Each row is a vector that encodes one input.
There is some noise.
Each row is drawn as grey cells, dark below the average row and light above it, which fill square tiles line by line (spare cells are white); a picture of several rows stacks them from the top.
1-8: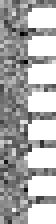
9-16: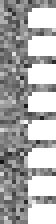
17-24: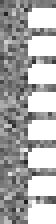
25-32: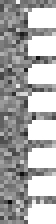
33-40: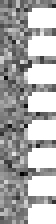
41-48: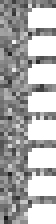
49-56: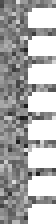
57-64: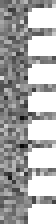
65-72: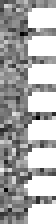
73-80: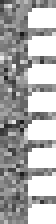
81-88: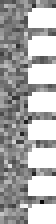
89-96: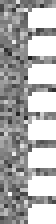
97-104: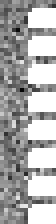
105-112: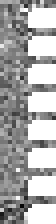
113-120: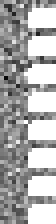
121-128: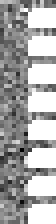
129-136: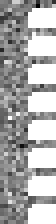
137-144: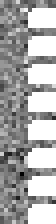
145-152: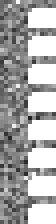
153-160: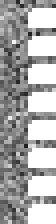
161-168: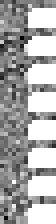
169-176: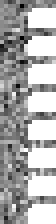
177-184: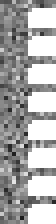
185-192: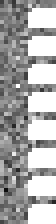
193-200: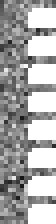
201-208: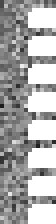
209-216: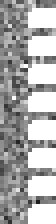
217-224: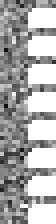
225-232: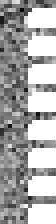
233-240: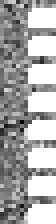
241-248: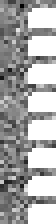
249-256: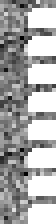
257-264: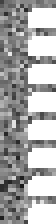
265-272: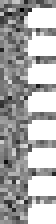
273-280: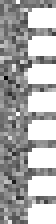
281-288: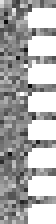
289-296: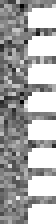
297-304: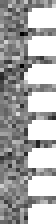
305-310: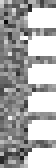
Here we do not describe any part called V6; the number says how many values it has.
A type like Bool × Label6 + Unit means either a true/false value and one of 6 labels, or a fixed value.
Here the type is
Bool × Line10 + Label10 × List2(V6).
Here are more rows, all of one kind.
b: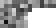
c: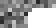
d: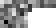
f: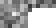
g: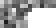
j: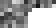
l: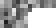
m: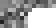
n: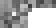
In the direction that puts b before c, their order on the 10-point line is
d, b, g, l, m, c, n, f, j.
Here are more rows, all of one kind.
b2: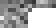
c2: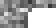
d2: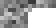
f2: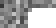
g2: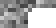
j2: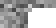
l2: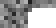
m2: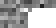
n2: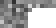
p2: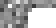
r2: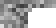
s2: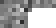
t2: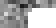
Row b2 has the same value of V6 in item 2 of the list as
f2, m2 and n2.
